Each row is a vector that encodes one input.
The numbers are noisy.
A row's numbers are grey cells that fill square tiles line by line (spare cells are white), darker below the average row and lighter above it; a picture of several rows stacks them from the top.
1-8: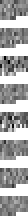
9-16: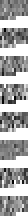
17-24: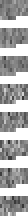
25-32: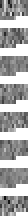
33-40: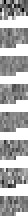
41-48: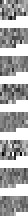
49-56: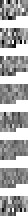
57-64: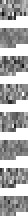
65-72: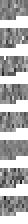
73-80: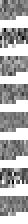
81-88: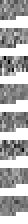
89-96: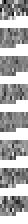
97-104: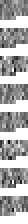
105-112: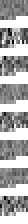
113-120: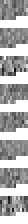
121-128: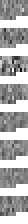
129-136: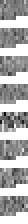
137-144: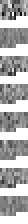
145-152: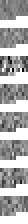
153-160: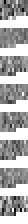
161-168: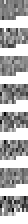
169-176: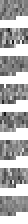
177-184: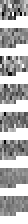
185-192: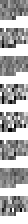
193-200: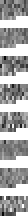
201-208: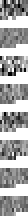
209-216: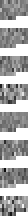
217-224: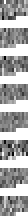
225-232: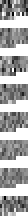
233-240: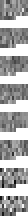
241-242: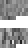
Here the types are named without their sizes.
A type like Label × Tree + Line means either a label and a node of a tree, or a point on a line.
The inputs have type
(Bool × Bool × Bool + Circle) × Tree.
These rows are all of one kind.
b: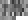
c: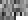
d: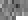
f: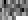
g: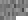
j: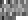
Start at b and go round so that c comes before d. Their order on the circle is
b, g, j, c, f, d.
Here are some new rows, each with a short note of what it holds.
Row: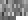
a node of a tree and three true/false values
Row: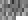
a point on a circle and a node of a tree
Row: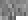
a node of a tree and three true/false values
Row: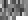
a point on a circle and a node of a tree
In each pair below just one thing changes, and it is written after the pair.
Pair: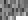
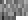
the node of the tree
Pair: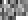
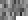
the place on the circle
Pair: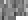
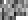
the node of the tree
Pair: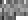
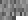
the place on the circle
